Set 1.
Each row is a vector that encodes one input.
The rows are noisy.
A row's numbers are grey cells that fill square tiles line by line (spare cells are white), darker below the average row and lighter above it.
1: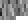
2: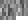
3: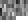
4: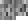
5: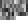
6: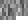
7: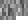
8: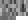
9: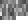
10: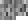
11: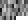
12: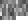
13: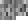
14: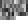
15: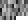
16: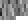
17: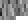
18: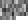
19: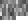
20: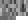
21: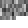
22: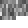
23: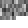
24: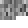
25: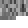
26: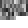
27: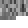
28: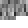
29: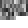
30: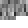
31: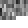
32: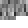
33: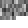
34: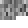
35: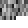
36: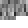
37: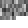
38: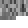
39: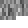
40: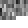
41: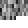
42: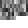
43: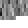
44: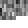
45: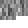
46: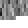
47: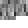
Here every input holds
a point on a 10-point line.
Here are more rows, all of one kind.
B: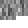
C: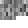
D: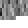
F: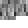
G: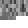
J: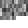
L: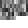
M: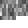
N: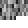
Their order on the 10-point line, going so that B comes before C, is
L, J, M, B, G, C, F, D, N.
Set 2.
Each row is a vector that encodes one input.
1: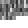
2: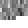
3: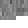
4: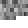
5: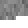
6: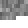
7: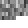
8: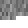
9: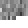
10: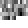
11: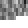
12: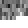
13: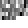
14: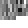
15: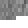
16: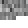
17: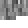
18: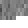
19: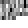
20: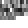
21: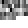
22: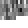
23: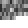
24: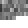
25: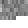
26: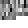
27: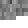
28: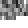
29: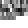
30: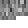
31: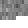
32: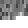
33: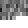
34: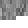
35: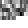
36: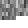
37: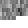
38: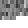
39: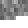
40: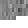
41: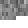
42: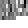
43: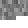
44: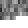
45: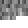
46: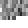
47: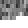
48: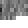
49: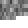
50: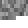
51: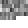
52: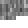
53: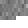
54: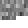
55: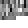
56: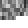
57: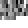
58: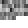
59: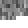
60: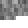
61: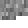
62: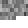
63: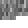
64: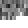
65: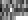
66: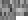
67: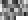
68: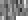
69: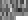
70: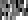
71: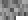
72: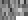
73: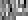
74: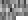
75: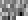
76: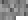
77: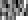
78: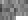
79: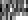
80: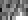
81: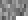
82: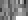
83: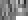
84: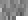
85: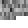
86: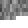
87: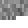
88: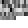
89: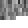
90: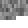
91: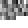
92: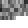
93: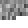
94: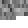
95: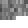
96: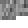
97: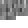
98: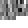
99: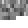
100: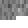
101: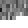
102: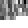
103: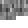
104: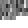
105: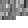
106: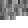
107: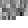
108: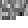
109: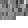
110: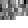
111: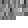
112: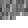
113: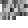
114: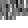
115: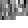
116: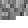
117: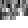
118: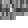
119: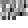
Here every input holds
five true/false values.
